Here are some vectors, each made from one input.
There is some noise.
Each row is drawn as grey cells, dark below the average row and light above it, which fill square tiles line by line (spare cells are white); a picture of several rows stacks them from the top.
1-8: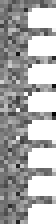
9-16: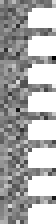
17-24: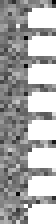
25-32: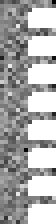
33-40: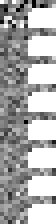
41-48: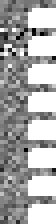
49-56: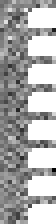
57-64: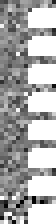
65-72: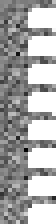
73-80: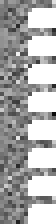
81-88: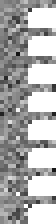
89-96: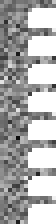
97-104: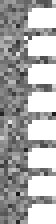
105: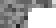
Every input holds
a list of up to two points on a 7-point line.
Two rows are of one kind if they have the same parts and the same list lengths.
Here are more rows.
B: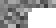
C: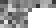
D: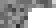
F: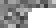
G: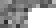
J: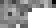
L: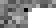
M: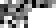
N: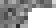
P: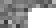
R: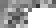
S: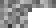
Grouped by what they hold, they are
B, D, F, G, L, N, P
C, J, R, S
M

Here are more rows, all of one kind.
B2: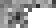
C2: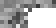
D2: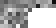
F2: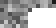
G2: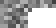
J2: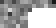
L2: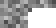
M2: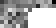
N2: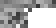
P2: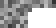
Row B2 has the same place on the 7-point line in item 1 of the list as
C2, D2, M2 and N2.
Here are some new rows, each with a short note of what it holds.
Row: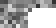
a list of two items
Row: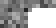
a list of one item
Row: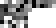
the empty list
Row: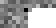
a list of one item
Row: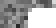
a list of one item
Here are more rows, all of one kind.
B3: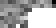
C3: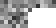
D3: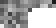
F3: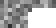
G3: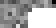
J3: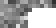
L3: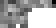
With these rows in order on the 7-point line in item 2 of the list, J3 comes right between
C3 and F3.
